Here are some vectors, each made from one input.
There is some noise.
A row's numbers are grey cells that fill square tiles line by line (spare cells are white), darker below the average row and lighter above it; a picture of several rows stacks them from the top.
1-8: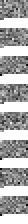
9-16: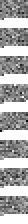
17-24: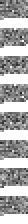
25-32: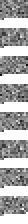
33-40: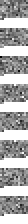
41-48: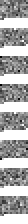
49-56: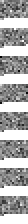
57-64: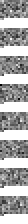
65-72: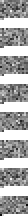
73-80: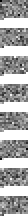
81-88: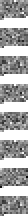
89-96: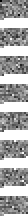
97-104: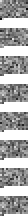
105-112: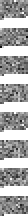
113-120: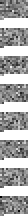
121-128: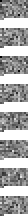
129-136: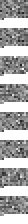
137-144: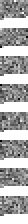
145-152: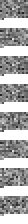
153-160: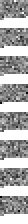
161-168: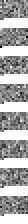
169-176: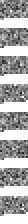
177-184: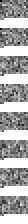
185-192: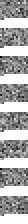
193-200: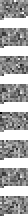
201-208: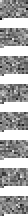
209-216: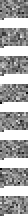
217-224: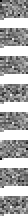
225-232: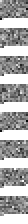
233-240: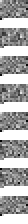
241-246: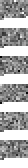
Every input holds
one of 10 labels.
